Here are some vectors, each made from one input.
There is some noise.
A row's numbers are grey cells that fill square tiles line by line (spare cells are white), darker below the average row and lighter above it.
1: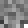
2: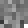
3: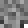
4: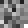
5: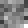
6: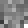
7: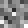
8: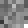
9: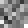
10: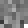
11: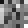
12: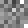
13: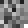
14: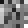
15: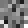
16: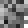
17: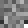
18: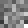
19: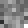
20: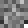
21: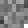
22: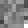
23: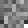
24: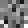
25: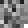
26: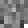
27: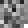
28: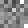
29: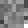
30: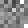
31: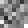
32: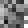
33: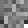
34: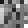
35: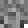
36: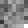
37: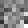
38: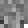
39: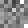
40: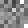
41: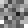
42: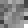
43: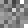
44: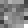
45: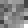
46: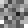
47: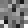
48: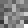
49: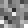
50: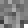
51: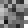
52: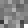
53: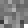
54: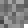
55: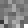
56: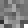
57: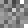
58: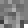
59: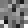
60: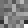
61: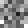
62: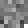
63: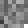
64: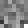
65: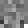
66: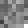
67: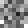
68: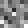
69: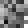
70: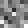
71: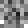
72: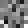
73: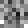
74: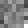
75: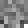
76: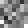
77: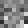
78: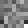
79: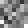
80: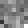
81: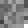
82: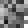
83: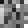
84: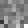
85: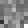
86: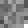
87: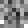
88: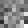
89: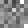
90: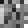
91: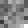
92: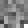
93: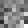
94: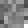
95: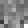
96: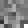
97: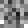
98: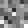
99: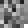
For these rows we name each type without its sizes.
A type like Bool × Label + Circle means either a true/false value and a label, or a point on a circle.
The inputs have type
Bool × Bool × Bool + List(Line).
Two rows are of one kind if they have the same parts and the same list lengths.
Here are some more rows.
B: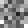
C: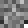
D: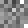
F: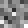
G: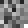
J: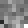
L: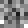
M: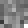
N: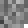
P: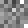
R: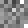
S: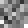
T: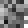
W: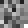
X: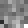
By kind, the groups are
B, F, G, L, S, T, W
C
D, P, R
J, M, X
N

